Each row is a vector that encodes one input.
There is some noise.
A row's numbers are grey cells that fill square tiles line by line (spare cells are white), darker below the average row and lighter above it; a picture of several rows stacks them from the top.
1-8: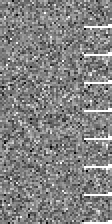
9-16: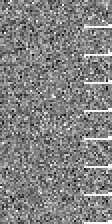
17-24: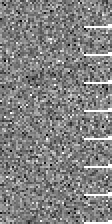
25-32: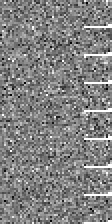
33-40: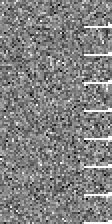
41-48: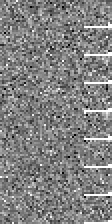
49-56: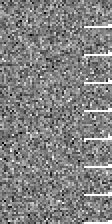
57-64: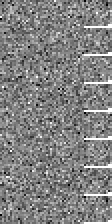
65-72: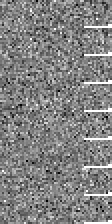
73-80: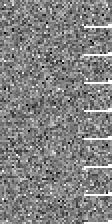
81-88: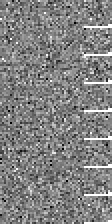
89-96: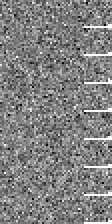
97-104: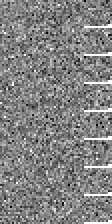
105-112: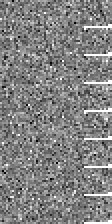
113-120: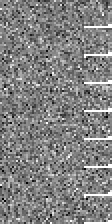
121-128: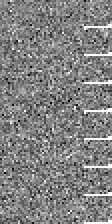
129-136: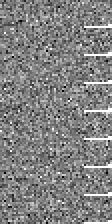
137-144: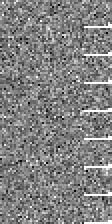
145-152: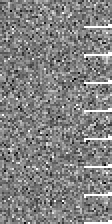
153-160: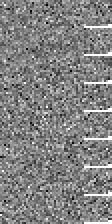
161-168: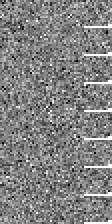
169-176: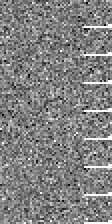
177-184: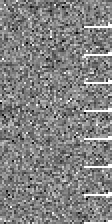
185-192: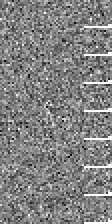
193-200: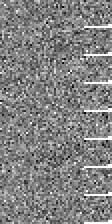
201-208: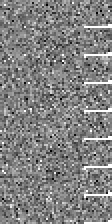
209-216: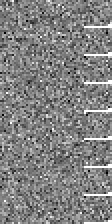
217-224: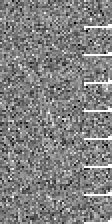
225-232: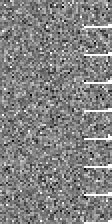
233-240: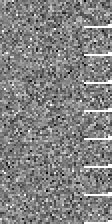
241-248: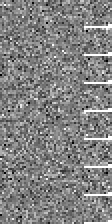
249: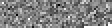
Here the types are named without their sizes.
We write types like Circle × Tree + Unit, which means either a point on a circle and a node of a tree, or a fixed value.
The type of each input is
Circle × (Circle + Tree).
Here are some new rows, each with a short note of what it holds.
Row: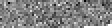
a point on a circle and a node of a tree
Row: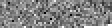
a point on a circle and a node of a tree
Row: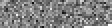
a point on a circle and a node of a tree
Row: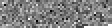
a point on a circle and a node of a tree
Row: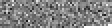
a point on each of two circles
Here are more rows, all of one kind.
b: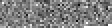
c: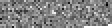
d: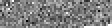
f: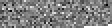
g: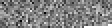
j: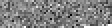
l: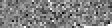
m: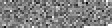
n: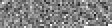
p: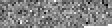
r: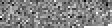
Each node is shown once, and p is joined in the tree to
r.
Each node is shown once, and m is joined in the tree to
c and l.
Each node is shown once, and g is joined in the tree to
n.
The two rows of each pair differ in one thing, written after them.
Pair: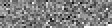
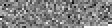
the node of the tree
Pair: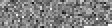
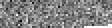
the place on the circle
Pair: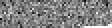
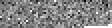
the node of the tree
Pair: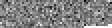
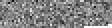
the place on the circle
